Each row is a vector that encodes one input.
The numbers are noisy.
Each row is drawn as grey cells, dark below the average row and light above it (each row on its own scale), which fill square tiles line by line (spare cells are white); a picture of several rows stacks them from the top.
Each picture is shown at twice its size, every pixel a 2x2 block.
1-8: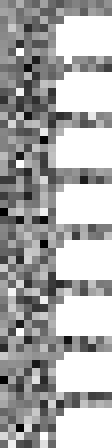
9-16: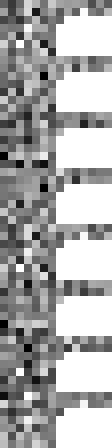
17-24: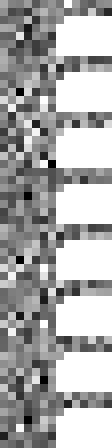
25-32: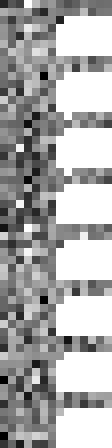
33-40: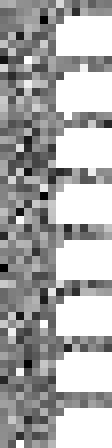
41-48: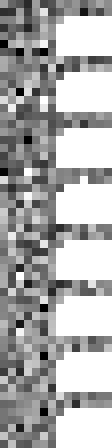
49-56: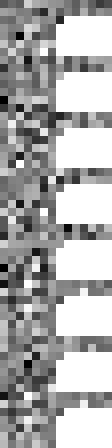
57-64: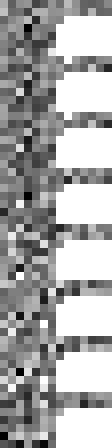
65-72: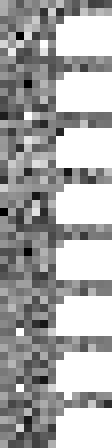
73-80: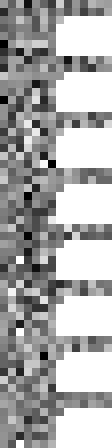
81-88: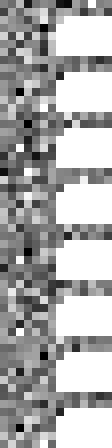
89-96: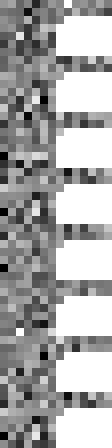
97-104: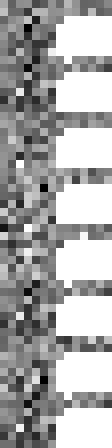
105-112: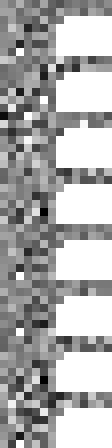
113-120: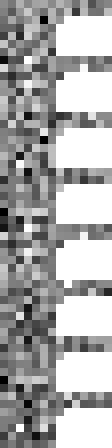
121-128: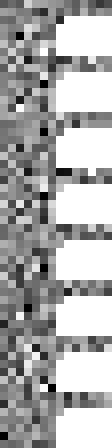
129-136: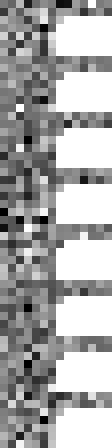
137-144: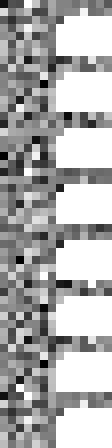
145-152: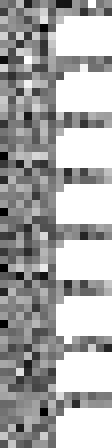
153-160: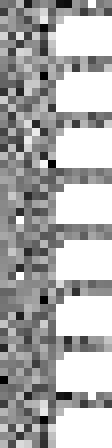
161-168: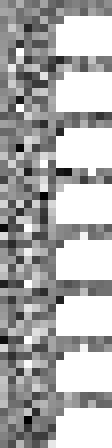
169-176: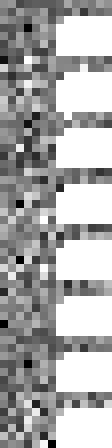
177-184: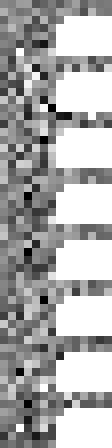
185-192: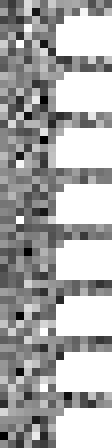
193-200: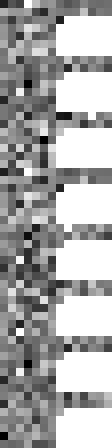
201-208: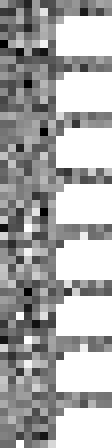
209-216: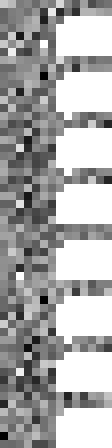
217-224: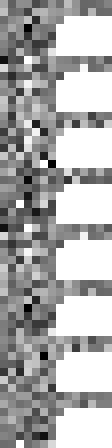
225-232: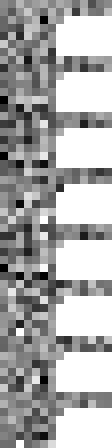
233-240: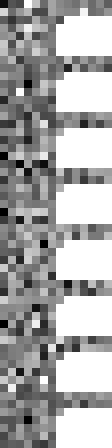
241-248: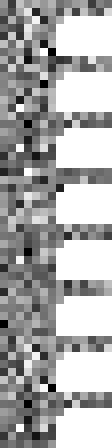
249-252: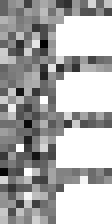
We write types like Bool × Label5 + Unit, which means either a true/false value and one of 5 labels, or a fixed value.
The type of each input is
Circle9 + Circle16.
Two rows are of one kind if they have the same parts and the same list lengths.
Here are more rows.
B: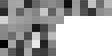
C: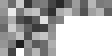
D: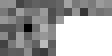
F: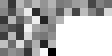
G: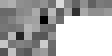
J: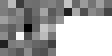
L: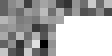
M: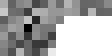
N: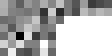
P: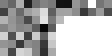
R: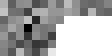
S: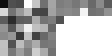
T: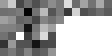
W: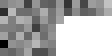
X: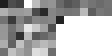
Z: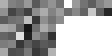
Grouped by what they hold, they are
B, C, D, J, L, M, P, R, T, W, Z
F, G, N, S, X

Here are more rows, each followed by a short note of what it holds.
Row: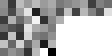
a point on a 9-point circle
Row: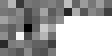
a point on a 16-point circle
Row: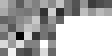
a point on a 9-point circle
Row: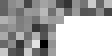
a point on a 16-point circle
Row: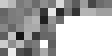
a point on a 9-point circle
